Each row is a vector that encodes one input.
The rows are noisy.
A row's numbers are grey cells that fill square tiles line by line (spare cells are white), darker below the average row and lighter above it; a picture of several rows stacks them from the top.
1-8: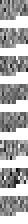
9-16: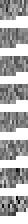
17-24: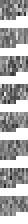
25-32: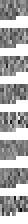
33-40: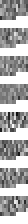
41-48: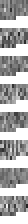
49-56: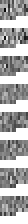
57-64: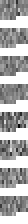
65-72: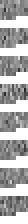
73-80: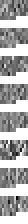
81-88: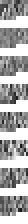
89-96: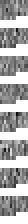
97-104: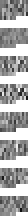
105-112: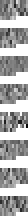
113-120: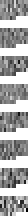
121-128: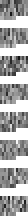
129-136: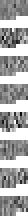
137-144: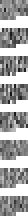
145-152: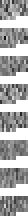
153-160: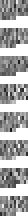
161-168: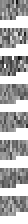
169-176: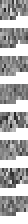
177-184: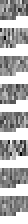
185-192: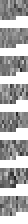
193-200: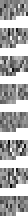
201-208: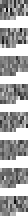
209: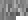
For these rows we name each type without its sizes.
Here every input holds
three labels, together with either a fixed value, or a node of a tree, or three true/false values.
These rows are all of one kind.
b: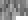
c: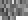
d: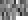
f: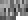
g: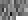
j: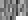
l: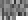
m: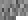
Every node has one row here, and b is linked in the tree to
c, j and m.
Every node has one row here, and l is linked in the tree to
j.
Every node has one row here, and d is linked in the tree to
j.
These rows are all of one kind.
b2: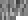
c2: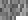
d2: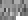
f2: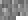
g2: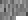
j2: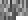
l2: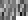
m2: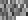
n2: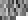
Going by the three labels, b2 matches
d2 and j2.
